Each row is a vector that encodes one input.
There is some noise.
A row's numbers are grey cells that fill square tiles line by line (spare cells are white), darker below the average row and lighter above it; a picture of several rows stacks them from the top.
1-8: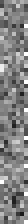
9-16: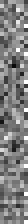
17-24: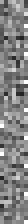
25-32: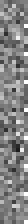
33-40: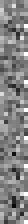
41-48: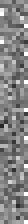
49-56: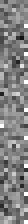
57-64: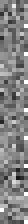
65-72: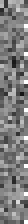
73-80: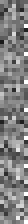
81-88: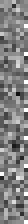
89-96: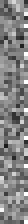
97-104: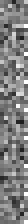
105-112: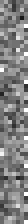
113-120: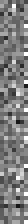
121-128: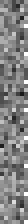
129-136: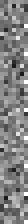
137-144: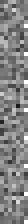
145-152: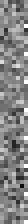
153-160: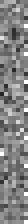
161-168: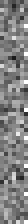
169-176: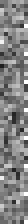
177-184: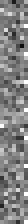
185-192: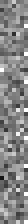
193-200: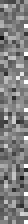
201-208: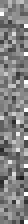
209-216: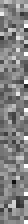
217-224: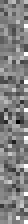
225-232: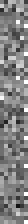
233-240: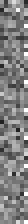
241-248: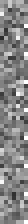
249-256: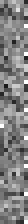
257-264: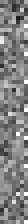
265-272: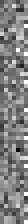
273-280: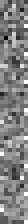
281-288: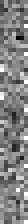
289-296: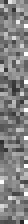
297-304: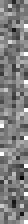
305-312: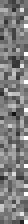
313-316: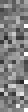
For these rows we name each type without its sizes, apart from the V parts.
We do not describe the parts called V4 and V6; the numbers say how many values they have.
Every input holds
a node of a tree and a value of V4, together with either a point on a line, or a value of V6.
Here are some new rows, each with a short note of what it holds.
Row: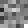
a point on a line, a node of a tree and a value of V4
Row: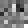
a point on a line, a node of a tree and a value of V4
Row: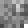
a node of a tree, a value of V4 and a value of V6
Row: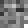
a node of a tree, a value of V4 and a value of V6
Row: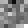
a node of a tree, a value of V4 and a value of V6
